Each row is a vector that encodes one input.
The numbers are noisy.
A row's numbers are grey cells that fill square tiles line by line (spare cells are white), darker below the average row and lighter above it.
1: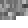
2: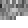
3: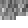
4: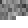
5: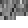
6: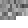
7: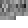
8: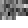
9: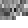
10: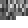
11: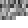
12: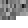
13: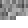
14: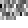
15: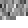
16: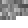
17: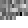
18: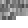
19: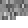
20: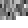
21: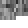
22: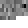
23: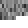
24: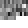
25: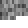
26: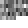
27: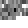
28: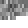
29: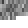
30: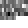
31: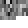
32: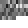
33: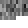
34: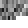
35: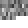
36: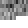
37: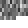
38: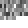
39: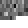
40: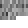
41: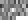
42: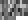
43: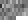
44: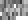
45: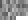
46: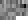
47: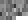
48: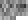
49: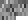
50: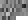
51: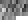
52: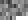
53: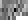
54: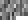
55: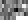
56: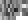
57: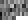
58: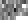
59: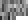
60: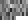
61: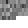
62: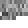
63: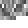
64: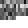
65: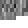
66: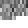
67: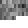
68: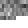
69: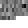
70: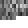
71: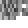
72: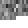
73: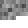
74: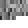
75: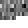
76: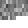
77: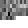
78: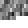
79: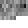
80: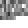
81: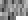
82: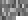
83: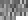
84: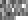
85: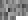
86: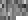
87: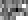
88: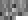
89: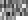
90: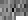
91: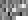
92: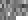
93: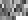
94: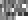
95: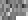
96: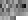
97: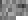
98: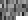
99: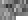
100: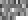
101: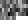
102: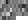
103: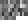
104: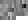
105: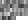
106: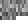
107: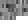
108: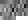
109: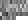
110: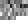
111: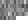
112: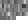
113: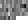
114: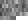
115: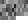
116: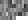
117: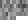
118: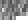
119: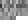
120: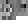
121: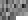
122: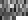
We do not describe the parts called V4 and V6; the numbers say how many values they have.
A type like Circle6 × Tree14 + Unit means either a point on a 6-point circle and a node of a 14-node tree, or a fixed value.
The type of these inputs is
(Bool × Bool × Bool + V4) × (Line5 + V6).
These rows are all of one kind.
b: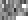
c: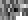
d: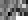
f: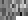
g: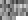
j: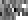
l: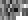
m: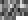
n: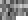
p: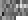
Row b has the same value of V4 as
c, j and l.
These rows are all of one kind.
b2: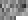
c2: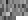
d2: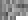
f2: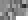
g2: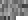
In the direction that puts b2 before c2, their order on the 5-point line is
b2, d2, f2, g2, c2.
